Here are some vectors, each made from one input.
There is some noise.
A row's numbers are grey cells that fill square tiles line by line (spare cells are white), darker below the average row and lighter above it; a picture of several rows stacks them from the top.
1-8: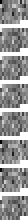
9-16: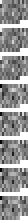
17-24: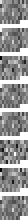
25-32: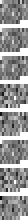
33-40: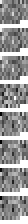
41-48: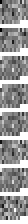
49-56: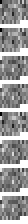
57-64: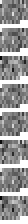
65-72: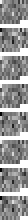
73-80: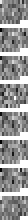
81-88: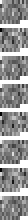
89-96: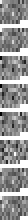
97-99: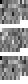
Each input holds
either a fixed value, or two labels (each one of 5), or three true/false values.
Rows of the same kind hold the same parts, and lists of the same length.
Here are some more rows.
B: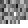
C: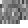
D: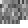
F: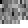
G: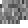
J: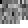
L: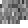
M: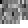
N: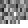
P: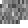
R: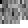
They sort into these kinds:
B, N
C, D, G, L, P
F, J, M, R

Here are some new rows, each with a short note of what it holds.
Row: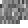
three true/false values
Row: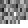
a fixed value
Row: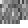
three true/false values
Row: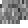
three true/false values
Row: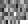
a fixed value
